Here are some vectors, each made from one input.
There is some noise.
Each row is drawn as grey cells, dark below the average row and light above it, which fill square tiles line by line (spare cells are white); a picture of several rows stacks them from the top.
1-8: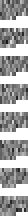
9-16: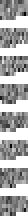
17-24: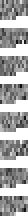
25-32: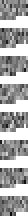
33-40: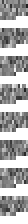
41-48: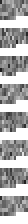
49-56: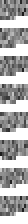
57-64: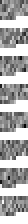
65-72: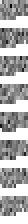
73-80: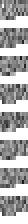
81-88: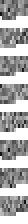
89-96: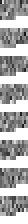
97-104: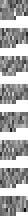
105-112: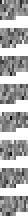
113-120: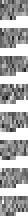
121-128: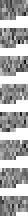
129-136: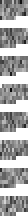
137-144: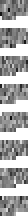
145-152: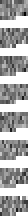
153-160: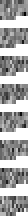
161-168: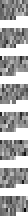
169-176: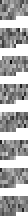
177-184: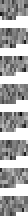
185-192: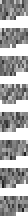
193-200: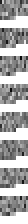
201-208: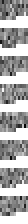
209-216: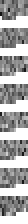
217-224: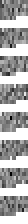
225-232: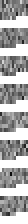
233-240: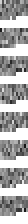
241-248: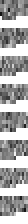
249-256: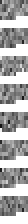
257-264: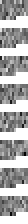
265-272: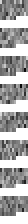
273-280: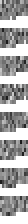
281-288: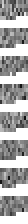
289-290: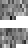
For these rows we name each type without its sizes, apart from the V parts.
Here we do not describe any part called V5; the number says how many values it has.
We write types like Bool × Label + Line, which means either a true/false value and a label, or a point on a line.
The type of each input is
Bool × Bool × Bool × V5 + Label × Label.
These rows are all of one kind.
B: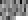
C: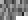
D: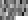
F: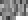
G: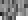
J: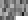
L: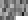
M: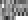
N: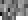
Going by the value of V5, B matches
F, G and N.
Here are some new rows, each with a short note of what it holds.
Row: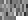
two labels
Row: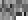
two labels
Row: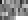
three true/false values and a value of V5
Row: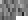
three true/false values and a value of V5
